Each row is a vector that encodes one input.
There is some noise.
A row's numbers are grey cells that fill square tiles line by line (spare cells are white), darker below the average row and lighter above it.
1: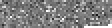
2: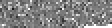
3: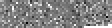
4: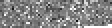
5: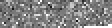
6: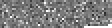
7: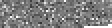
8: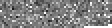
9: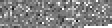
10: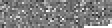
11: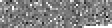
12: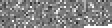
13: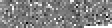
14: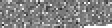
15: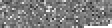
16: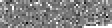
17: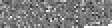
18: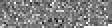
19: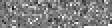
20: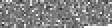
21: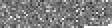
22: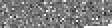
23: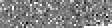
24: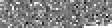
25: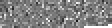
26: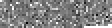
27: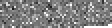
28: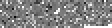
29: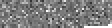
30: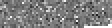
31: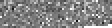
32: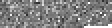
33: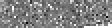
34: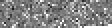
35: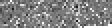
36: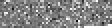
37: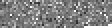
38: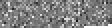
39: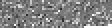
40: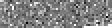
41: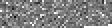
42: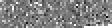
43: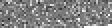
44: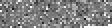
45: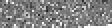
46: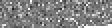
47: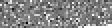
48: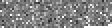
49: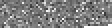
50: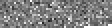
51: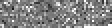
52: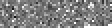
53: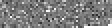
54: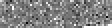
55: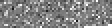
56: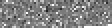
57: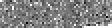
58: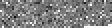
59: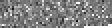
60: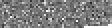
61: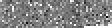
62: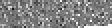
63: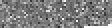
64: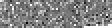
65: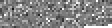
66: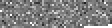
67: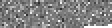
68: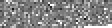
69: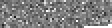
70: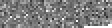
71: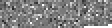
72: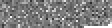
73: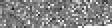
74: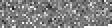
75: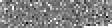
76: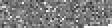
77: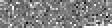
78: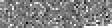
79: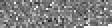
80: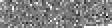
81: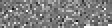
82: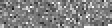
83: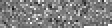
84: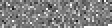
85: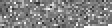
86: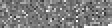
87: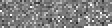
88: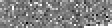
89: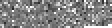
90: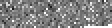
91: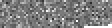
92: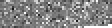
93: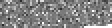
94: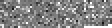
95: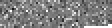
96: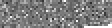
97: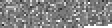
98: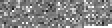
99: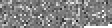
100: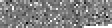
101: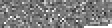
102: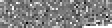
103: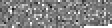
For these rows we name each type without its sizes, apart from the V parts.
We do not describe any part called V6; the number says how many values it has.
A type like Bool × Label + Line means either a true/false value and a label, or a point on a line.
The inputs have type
Circle × Line + V6.
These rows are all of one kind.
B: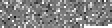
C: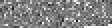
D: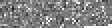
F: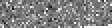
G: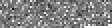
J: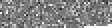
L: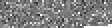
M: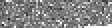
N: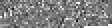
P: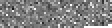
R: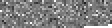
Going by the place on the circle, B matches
L and R.
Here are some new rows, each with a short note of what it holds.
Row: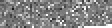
a point on a circle and a point on a line
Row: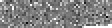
a value of V6
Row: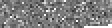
a value of V6
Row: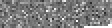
a value of V6
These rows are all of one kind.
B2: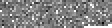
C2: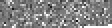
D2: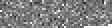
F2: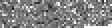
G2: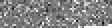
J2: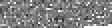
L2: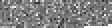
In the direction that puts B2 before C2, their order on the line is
F2, B2, D2, L2, J2, G2, C2.
